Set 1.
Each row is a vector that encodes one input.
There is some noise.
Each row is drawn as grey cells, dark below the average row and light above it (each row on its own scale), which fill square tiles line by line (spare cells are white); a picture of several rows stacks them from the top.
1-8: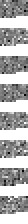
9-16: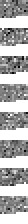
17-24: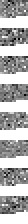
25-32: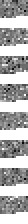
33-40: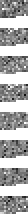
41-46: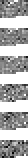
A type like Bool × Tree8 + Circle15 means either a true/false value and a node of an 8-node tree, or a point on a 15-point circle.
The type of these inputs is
Label5.
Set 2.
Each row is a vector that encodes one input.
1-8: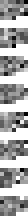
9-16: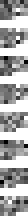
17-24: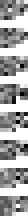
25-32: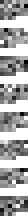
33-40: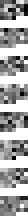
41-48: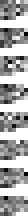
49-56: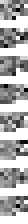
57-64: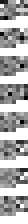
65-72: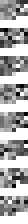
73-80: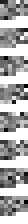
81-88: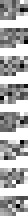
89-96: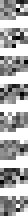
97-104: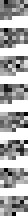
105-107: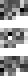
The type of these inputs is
Bool × Bool × Bool × Bool + Unit.
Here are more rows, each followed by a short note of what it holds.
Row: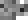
four true/false values
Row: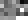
four true/false values
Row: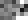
four true/false values
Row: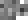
four true/false values
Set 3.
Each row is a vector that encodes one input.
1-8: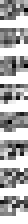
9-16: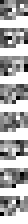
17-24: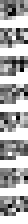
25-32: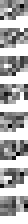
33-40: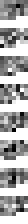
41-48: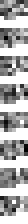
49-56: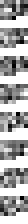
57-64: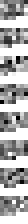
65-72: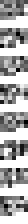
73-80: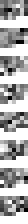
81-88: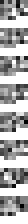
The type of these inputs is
Circle8.
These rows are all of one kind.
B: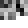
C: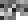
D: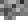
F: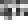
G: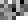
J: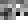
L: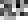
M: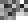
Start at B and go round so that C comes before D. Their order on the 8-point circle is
B, C, M, L, D, G, J, F.
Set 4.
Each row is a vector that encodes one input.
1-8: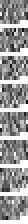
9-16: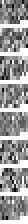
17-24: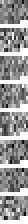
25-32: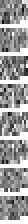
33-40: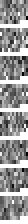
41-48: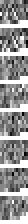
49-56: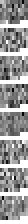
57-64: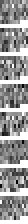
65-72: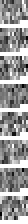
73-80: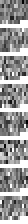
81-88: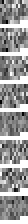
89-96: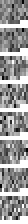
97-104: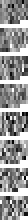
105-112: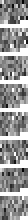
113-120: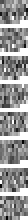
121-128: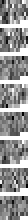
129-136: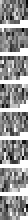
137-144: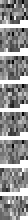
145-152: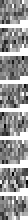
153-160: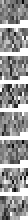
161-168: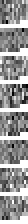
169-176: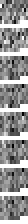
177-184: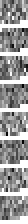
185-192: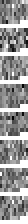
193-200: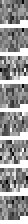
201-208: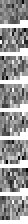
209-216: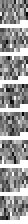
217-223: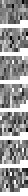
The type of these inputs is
Line12.
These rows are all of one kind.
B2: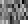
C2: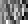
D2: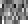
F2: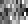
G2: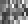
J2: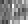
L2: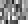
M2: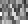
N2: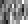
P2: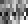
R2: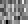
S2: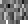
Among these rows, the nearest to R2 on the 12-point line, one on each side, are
J2 and L2.
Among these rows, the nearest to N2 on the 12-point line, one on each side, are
G2 and J2.
